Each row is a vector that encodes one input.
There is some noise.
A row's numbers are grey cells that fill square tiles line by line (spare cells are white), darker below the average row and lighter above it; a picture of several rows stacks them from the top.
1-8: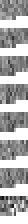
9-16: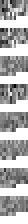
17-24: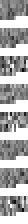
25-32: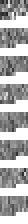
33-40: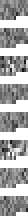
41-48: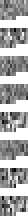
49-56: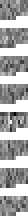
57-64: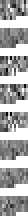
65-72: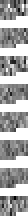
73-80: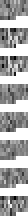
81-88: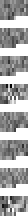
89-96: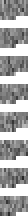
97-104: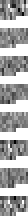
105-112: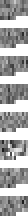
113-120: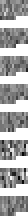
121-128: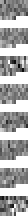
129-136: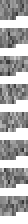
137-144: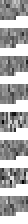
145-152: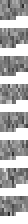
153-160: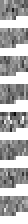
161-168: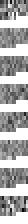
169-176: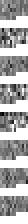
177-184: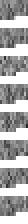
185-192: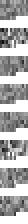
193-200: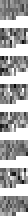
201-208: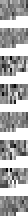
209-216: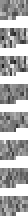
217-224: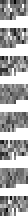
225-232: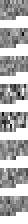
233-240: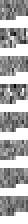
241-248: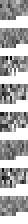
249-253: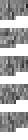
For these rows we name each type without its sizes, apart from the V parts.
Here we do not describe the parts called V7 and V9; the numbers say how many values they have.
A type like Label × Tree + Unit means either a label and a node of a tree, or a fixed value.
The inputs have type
Bool × Bool × Bool × Bool × V7 + Line + V9.
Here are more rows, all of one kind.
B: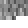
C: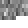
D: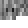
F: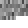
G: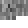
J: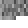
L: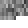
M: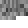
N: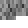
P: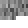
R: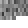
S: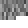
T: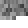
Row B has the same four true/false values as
J, M, R and T.
